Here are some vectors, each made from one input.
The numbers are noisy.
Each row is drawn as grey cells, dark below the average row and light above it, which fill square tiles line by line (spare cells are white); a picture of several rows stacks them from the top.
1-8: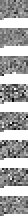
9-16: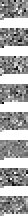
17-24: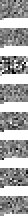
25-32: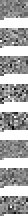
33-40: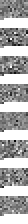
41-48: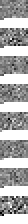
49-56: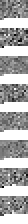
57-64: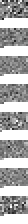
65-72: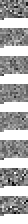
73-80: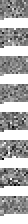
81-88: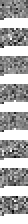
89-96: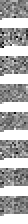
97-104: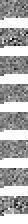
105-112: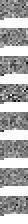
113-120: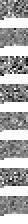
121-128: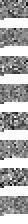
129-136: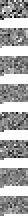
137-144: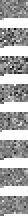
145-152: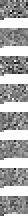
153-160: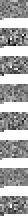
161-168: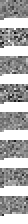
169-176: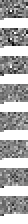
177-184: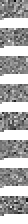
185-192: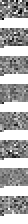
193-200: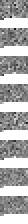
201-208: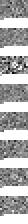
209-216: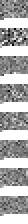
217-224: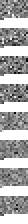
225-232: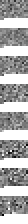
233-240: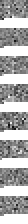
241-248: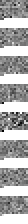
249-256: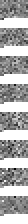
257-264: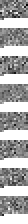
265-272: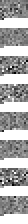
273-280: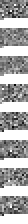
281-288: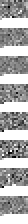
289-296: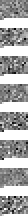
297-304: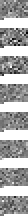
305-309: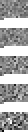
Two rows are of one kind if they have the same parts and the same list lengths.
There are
3 kinds of row.
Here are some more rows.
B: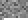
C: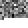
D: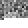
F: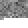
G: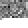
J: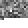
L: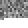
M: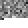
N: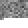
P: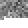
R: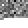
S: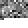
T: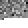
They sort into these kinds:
B, D, F, G, L, N, P
C, J, S
M, R, T

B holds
a point on an 11-point line.
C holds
a point on an 11-point circle.
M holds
a point on an 11-point line and three true/false values.
